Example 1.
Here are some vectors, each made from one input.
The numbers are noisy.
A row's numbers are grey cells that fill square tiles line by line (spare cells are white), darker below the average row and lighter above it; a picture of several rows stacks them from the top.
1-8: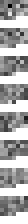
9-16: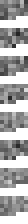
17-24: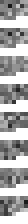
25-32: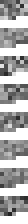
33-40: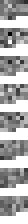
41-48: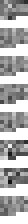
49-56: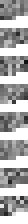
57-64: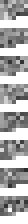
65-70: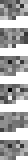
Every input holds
one of 12 labels.
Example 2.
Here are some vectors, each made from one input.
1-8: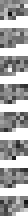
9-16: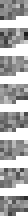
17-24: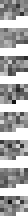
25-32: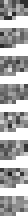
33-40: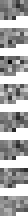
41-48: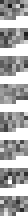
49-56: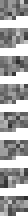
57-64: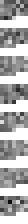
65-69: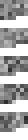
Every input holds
one of 11 labels.
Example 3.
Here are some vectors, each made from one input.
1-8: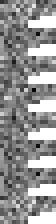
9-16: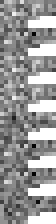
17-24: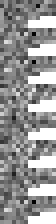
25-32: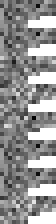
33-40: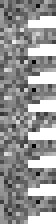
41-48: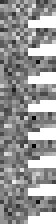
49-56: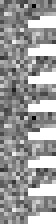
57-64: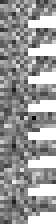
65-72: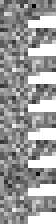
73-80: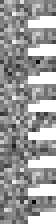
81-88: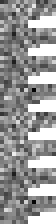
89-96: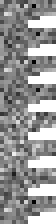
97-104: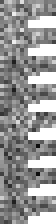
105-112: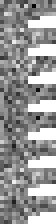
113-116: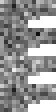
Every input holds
one of 5 labels.
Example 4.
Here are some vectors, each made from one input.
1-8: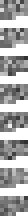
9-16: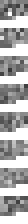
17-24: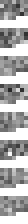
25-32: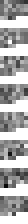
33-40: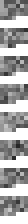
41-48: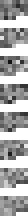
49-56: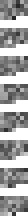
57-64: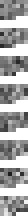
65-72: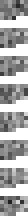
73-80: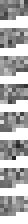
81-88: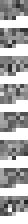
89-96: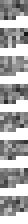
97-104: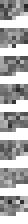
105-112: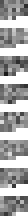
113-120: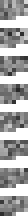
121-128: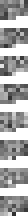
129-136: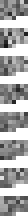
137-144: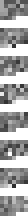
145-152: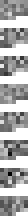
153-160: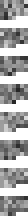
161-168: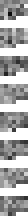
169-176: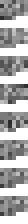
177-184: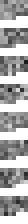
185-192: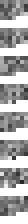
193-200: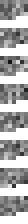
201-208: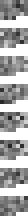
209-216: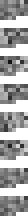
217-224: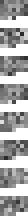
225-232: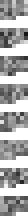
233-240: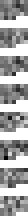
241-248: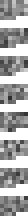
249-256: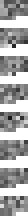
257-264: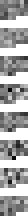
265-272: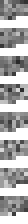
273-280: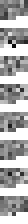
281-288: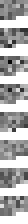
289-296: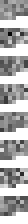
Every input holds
one of 12 labels.
